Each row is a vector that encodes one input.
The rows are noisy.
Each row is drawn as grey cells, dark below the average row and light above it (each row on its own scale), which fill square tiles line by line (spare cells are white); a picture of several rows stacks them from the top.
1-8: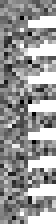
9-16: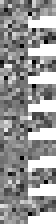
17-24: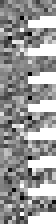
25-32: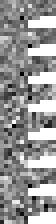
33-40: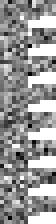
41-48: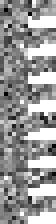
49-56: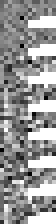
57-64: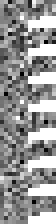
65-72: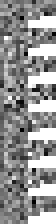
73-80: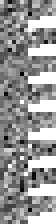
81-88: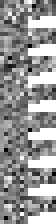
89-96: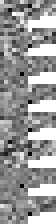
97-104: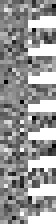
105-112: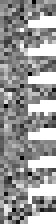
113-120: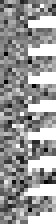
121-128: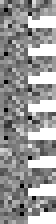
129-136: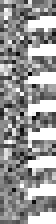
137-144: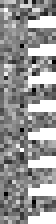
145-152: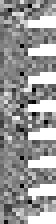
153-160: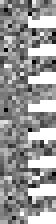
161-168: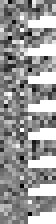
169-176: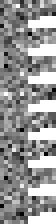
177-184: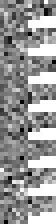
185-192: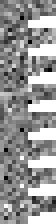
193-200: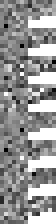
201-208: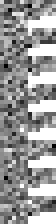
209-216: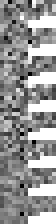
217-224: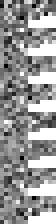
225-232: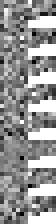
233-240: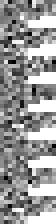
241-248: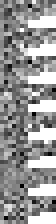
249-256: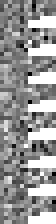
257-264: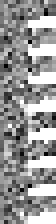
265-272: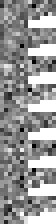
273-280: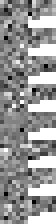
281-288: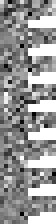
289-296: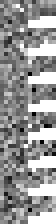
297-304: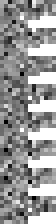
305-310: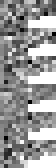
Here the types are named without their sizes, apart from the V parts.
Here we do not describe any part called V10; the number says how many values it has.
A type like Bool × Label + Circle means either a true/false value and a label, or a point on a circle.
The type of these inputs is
Bool × Bool × Bool × Label × V10 + Line.
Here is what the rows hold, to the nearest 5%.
About 65% of them hold a label, three true/false values and a value of V10. The rest hold a point on a line.
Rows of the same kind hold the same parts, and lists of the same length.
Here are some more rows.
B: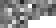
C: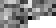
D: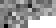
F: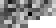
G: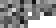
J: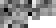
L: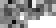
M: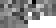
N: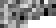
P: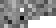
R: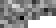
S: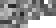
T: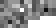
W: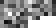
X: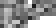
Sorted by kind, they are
B, C, G, M, N, P, R, S, T, W, X
D, F, J, L

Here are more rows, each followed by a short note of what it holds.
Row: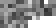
a label, three true/false values and a value of V10
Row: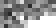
a point on a line
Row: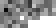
a point on a line
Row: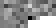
a label, three true/false values and a value of V10
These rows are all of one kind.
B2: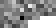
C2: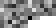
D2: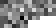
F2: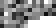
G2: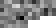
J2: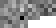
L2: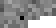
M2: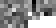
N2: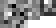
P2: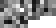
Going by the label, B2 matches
F2, L2 and N2.
